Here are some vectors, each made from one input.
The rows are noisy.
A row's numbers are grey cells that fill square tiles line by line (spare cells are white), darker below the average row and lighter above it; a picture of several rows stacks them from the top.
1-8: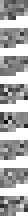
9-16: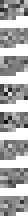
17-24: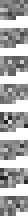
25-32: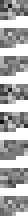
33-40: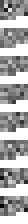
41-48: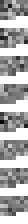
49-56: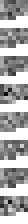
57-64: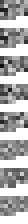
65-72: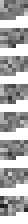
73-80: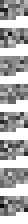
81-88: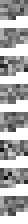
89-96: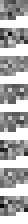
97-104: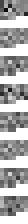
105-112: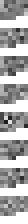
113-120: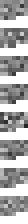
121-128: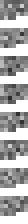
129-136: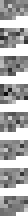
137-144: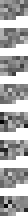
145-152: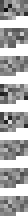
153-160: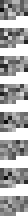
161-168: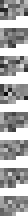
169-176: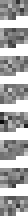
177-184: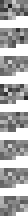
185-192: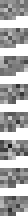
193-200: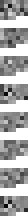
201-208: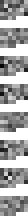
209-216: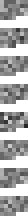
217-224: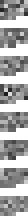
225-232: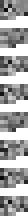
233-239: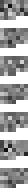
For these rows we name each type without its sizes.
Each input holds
either a point on a circle, or four true/false values.
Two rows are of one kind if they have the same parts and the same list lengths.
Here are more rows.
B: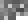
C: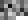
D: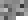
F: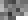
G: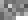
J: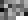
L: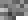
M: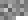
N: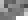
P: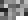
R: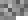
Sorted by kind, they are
B, D, F, G, L, M, N, R
C, J, P

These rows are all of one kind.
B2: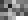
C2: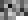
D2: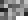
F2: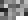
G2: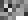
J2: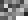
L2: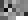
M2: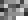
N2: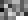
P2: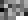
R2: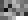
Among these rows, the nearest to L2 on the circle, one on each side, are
G2 and R2.
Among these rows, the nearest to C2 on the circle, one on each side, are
B2 and N2.
